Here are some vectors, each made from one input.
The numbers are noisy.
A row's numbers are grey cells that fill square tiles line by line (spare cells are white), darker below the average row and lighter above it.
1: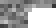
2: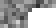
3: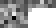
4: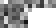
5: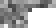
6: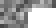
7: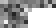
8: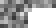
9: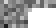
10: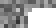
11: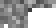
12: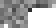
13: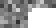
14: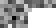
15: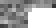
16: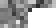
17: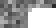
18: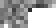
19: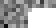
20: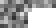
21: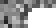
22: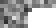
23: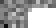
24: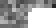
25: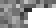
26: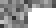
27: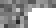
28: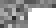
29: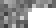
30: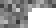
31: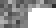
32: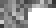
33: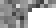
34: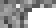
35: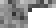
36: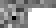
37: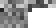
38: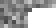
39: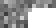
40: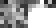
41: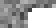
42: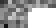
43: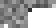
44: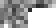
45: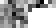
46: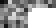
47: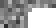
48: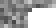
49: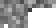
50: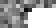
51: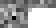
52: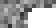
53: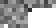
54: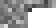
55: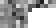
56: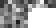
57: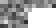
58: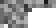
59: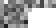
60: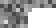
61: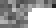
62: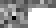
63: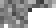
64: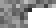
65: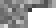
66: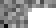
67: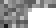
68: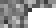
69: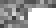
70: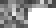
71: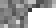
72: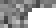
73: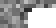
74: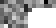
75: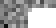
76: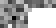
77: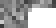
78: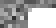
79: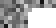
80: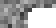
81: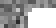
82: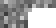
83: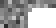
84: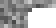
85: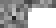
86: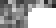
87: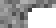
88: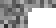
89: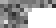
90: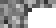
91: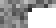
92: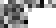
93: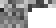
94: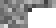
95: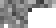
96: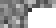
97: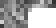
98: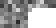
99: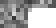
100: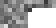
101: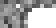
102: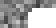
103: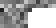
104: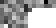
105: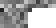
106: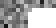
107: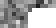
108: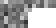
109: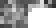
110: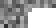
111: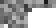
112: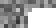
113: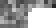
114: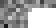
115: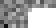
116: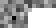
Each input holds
either a point on an 11-point line, or a point on a 15-point line.
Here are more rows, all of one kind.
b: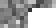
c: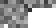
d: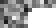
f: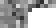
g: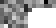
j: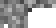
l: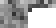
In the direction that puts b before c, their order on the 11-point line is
l, f, b, j, c, g, d.
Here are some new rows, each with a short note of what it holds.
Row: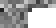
a point on an 11-point line
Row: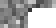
a point on an 11-point line
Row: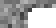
a point on an 11-point line
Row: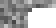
a point on an 11-point line
